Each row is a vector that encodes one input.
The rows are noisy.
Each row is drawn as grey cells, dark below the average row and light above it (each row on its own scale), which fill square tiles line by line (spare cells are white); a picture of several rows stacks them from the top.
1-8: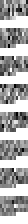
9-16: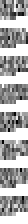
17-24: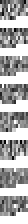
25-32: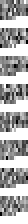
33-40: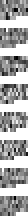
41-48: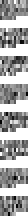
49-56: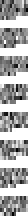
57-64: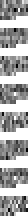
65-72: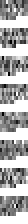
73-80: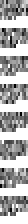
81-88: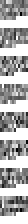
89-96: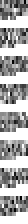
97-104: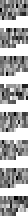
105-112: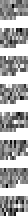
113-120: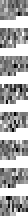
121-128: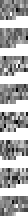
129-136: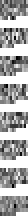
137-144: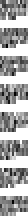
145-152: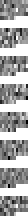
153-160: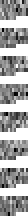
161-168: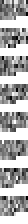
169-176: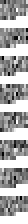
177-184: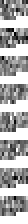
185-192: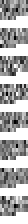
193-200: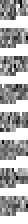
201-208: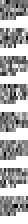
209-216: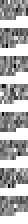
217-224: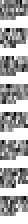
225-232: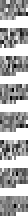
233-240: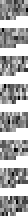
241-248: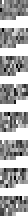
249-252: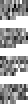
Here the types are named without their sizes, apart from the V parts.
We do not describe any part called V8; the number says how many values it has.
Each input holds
four labels and a node of a tree, together with either a point on a line, or a value of V8.
